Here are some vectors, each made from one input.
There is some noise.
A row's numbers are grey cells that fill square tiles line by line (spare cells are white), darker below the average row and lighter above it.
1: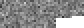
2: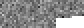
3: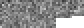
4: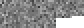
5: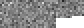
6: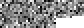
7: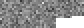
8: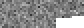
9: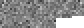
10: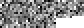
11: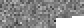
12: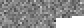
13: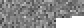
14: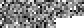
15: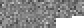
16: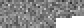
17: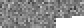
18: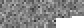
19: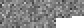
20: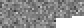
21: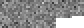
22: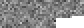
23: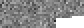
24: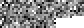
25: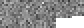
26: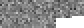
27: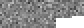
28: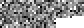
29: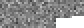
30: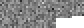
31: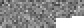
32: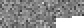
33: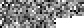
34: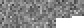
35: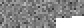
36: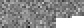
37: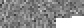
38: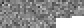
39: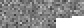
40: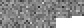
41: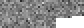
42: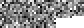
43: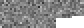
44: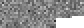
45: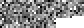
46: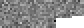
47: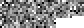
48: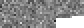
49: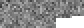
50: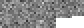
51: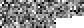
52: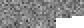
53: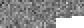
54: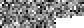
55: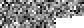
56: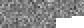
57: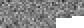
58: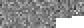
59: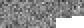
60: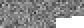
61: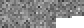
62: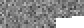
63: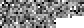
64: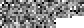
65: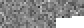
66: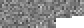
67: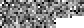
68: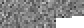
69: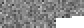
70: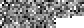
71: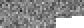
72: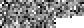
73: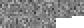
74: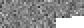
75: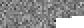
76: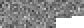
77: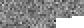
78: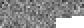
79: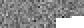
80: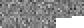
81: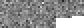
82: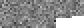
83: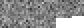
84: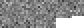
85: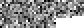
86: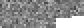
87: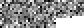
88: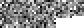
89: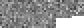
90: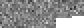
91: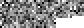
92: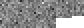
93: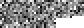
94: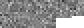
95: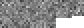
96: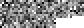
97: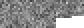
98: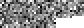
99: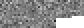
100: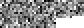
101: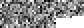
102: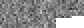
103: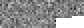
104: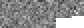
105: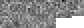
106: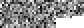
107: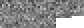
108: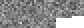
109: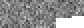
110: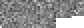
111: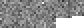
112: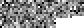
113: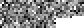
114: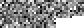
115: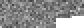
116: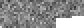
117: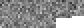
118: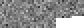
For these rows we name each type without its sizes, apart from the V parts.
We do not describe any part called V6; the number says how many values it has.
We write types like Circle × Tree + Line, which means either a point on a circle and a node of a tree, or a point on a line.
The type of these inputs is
Label × V6 × V6 + Line.
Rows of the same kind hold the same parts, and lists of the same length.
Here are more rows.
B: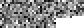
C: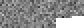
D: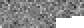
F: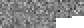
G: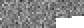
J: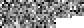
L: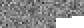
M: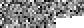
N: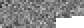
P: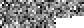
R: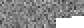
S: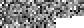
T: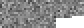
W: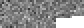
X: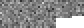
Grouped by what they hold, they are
B, J, M, P, S
C, D, F, G, L, N, R, T, W, X

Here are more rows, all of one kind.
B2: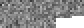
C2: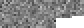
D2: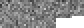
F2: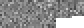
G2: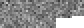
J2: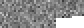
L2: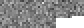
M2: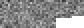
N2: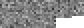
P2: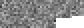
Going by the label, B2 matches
D2, G2 and M2.
